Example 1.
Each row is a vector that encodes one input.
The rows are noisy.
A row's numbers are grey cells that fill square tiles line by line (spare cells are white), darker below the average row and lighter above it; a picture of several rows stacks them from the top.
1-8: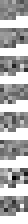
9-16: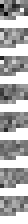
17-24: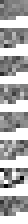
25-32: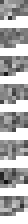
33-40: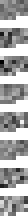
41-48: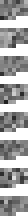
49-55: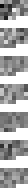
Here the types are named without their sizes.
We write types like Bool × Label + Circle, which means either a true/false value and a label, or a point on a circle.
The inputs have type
Label.
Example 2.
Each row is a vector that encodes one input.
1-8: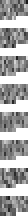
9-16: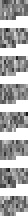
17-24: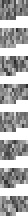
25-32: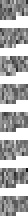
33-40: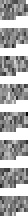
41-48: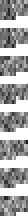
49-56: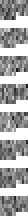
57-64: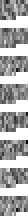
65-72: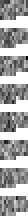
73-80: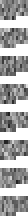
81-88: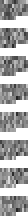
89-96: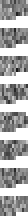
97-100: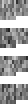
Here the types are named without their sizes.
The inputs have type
Bool × Bool × Bool × Bool × Bool.
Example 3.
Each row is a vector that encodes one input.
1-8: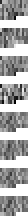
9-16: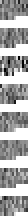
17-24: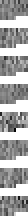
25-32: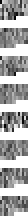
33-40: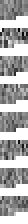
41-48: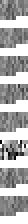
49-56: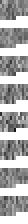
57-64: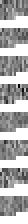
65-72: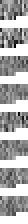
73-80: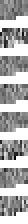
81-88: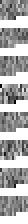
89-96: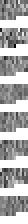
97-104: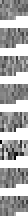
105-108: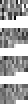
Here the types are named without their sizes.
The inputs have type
Line.
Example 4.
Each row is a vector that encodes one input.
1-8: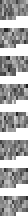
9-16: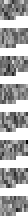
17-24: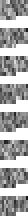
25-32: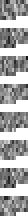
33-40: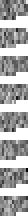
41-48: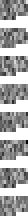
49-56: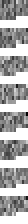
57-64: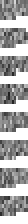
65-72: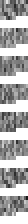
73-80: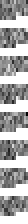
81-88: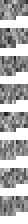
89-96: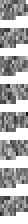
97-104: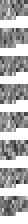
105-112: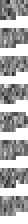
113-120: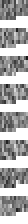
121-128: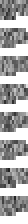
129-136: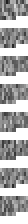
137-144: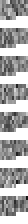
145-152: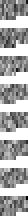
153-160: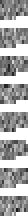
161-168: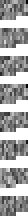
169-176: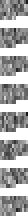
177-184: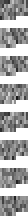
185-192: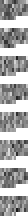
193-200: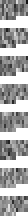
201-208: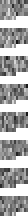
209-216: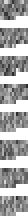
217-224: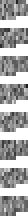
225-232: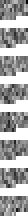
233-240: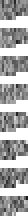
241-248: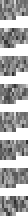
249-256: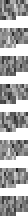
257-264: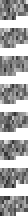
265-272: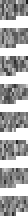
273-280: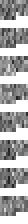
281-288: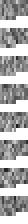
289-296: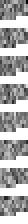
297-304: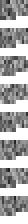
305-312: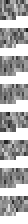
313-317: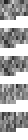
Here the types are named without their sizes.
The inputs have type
Bool × Bool × Bool × Bool × Bool.
